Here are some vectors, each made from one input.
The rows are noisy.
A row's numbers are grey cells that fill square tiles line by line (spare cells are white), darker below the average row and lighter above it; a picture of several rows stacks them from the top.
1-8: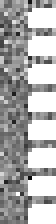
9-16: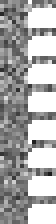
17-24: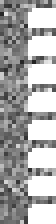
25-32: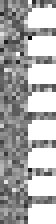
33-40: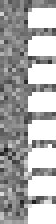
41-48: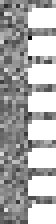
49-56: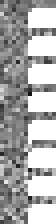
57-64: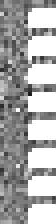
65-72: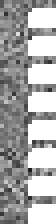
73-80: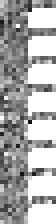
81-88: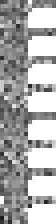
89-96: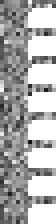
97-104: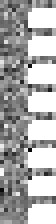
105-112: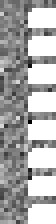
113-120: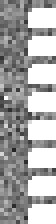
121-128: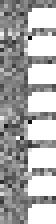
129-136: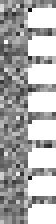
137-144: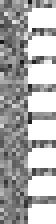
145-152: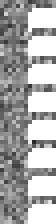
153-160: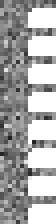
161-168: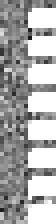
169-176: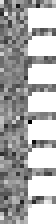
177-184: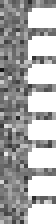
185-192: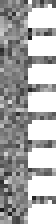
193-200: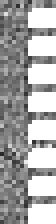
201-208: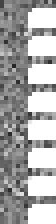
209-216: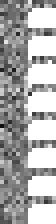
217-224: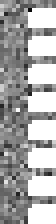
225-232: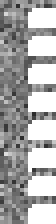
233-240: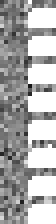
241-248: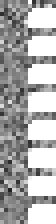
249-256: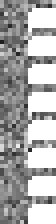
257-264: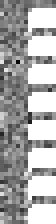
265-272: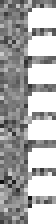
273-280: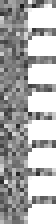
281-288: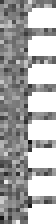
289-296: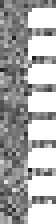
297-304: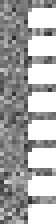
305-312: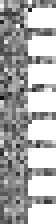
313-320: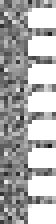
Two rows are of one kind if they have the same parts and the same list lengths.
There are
3 kinds of row.
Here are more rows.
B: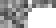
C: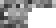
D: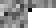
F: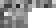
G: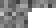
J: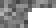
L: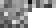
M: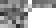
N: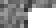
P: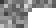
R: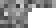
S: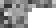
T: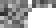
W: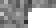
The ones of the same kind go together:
B, C, F, N, R, S, T, W
D, L
G, J, M, P

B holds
a point on a 9-point circle, a point on a 10-point line and a node of a 13-node tree.
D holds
a point on each of two 10-point lines.
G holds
a point on a 9-point circle and a point on a 10-point line.
